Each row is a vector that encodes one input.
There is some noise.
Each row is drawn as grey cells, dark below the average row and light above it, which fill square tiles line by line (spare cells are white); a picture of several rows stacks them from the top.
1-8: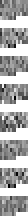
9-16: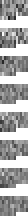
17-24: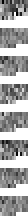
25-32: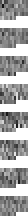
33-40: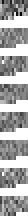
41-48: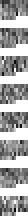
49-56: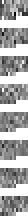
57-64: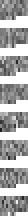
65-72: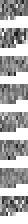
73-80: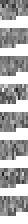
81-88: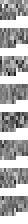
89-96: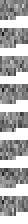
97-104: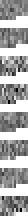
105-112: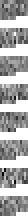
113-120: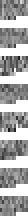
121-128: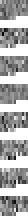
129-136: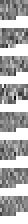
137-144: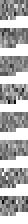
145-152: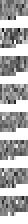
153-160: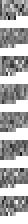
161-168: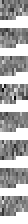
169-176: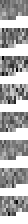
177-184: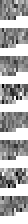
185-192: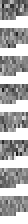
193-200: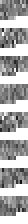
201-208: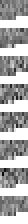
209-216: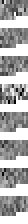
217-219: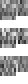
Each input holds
either a point on a 7-point line, or a point on an 11-point line.
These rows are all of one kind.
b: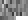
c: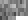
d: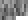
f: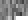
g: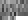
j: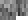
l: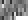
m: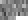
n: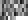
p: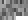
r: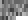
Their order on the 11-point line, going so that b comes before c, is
j, d, g, f, l, p, b, n, r, c, m.
